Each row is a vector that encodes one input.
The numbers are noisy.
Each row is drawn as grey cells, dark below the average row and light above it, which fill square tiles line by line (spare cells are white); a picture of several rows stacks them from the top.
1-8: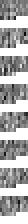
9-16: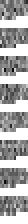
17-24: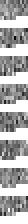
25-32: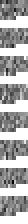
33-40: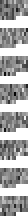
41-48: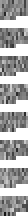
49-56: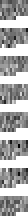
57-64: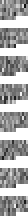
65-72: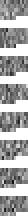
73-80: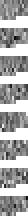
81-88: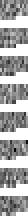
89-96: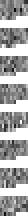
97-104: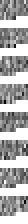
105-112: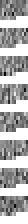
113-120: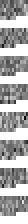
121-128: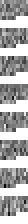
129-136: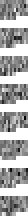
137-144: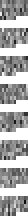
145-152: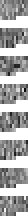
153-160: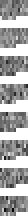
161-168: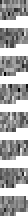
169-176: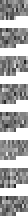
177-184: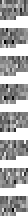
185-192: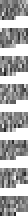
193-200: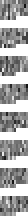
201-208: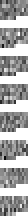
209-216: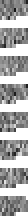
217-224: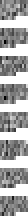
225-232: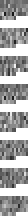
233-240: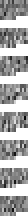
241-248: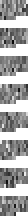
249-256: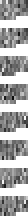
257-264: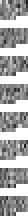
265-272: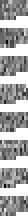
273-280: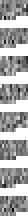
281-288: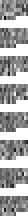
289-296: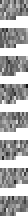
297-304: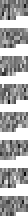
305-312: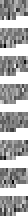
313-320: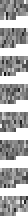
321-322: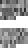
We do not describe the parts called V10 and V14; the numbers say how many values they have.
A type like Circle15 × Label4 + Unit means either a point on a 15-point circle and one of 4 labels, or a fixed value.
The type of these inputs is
Bool × (Line8 + V10) × V14.
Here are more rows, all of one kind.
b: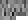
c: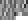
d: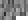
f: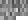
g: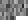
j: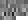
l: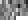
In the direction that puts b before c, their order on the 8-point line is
b, d, j, l, f, g, c.
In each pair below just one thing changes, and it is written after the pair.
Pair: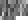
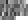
the value of V10
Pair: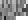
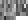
the value of V10
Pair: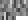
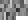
the value of V10
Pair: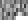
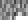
the true/false value
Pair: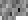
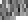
the value of V14
